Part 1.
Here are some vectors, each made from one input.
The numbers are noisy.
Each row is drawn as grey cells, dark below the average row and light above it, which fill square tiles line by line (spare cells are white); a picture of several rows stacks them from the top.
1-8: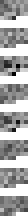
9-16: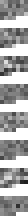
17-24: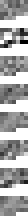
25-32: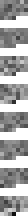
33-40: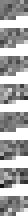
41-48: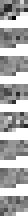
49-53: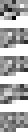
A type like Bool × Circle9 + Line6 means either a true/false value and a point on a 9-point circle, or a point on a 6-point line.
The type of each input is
Line5.
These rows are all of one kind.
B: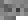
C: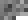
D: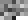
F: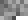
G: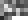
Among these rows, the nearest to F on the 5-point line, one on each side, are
B and D.
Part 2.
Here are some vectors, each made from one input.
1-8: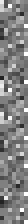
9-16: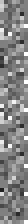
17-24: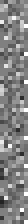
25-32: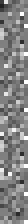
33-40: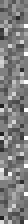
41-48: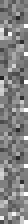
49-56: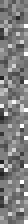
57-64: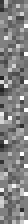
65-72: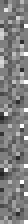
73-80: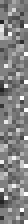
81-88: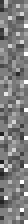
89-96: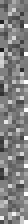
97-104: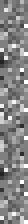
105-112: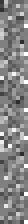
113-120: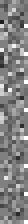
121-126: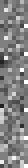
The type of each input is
Bool × Bool × Bool.
